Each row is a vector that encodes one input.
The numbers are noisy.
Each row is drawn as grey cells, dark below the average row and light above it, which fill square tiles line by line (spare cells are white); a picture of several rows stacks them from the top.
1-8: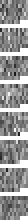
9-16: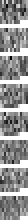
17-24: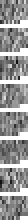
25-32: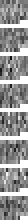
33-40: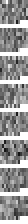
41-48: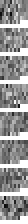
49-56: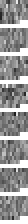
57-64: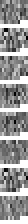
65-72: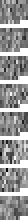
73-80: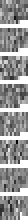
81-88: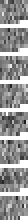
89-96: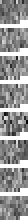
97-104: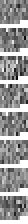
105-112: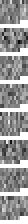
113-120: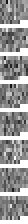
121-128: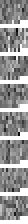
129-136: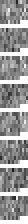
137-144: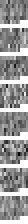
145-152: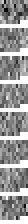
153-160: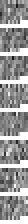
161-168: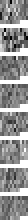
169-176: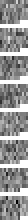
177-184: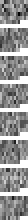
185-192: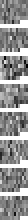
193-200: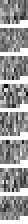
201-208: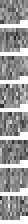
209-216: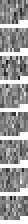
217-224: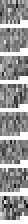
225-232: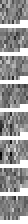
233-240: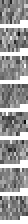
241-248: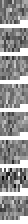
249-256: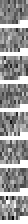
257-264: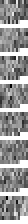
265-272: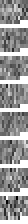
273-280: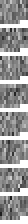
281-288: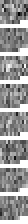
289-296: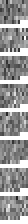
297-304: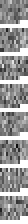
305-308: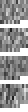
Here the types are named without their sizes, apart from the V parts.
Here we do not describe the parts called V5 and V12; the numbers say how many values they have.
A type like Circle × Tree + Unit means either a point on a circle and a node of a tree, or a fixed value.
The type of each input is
(Bool × Bool × Bool + Circle) × V12 + V5.
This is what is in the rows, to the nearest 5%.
About 10% of them hold a value of V5. The rest hold a value of V12, together with either a point on a circle, or three true/false values.
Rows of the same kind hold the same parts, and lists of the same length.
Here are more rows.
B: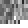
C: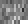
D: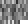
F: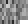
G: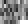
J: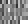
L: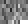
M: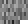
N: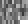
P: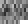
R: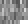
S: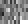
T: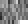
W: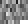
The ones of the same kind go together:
B, C, D, J, L, N, S, W
F, M, R, T
G, P

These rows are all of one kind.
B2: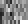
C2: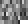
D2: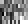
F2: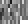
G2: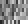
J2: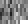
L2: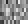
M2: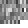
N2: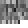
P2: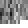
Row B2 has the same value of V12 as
D2, F2, J2 and P2.
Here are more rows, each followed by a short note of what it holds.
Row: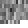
a point on a circle and a value of V12
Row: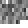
a value of V5
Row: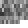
a value of V5
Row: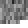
three true/false values and a value of V12
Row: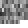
a value of V5
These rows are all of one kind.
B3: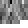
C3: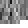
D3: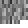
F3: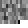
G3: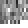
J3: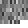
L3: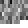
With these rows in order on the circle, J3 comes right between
B3 and D3.
